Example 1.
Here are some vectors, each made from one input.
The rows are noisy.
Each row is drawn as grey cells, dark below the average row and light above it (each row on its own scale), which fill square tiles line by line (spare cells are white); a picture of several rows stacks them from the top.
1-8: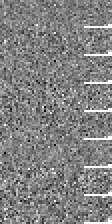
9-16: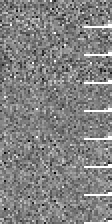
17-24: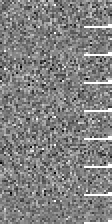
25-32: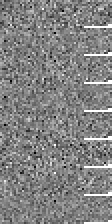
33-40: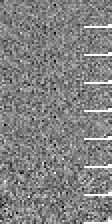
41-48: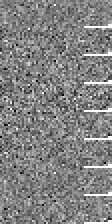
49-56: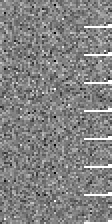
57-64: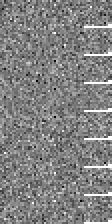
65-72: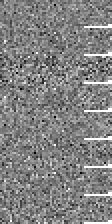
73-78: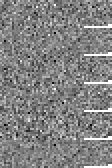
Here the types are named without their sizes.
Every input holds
a node of a tree, together with either a point on a circle, or a fixed value.
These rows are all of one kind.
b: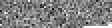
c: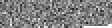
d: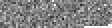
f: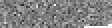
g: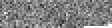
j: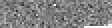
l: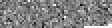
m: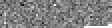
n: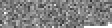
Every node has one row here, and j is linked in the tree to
f, g and l.
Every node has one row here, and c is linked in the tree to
d and f.
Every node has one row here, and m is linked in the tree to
l.
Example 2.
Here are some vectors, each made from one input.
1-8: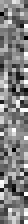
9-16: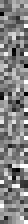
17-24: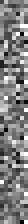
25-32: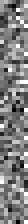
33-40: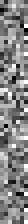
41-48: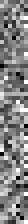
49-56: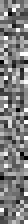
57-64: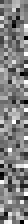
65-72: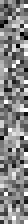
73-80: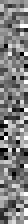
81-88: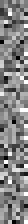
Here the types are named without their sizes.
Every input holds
a point on a line and four true/false values.
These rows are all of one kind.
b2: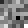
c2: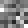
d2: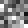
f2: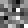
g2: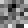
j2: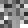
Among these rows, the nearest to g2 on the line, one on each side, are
b2 and f2.
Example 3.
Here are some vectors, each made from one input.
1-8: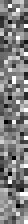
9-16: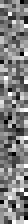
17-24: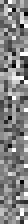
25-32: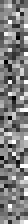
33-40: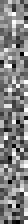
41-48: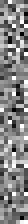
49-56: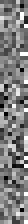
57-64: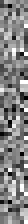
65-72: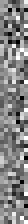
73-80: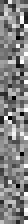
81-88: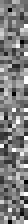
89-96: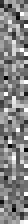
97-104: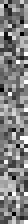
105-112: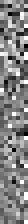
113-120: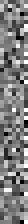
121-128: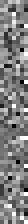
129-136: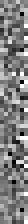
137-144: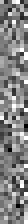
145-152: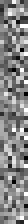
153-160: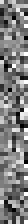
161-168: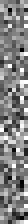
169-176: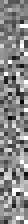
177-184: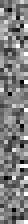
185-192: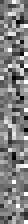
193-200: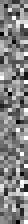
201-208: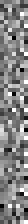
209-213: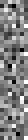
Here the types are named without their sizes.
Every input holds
either a point on a line, or four true/false values.
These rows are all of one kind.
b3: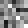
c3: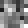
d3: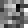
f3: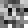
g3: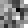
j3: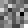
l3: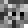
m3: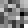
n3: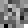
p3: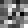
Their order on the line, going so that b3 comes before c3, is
f3, b3, g3, n3, m3, l3, j3, p3, d3, c3.
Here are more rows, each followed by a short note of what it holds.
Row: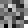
a point on a line
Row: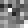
four true/false values
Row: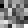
four true/false values
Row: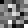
a point on a line
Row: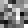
a point on a line
